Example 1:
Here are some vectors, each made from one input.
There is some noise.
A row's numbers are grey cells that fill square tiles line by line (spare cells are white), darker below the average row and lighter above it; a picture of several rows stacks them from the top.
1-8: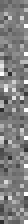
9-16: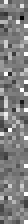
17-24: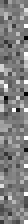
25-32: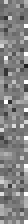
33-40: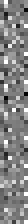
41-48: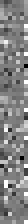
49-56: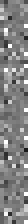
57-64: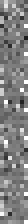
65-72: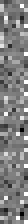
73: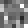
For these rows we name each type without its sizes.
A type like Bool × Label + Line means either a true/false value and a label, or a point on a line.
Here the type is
Bool × (Tree + Unit).
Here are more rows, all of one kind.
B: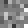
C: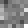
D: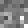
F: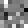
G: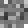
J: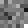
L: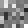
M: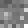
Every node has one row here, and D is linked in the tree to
F.
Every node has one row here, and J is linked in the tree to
B.
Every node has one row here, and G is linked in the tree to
M.
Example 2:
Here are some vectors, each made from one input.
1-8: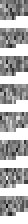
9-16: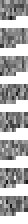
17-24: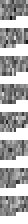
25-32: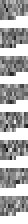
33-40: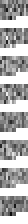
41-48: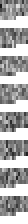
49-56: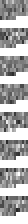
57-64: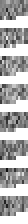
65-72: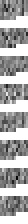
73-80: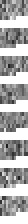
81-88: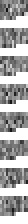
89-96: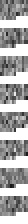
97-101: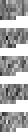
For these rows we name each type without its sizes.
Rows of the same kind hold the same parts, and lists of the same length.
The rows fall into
2 kinds.
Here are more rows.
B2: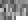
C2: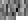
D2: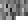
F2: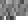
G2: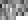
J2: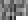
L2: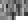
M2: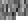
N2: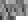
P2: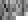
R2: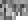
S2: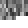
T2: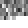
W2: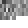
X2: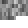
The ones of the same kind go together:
B2, F2, G2, J2, N2, P2, R2, W2, X2
C2, D2, L2, M2, S2, T2

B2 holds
a point on a line and a node of a tree.
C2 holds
a point on a line.
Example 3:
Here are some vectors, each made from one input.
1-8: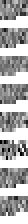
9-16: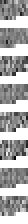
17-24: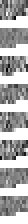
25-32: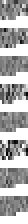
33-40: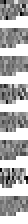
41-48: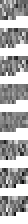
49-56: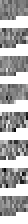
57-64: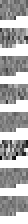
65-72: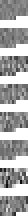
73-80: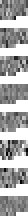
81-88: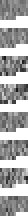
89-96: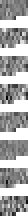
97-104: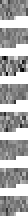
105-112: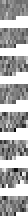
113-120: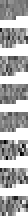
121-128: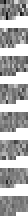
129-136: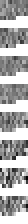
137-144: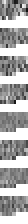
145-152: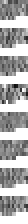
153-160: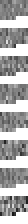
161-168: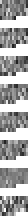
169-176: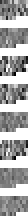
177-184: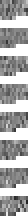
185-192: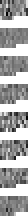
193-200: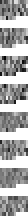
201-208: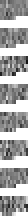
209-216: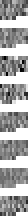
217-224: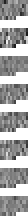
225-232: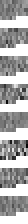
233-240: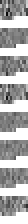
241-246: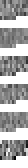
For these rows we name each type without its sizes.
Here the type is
List(Line).
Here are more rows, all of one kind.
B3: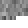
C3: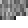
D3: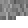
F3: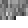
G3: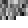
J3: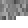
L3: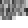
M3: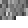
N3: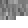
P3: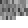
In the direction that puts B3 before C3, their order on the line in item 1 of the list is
B3, J3, D3, L3, C3, M3, G3, F3, P3, N3.
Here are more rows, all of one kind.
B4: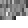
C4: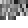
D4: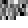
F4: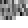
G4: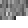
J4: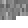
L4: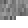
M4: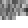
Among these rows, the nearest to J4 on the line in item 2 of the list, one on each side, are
B4 and C4.
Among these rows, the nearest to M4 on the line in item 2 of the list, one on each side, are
D4 and G4.
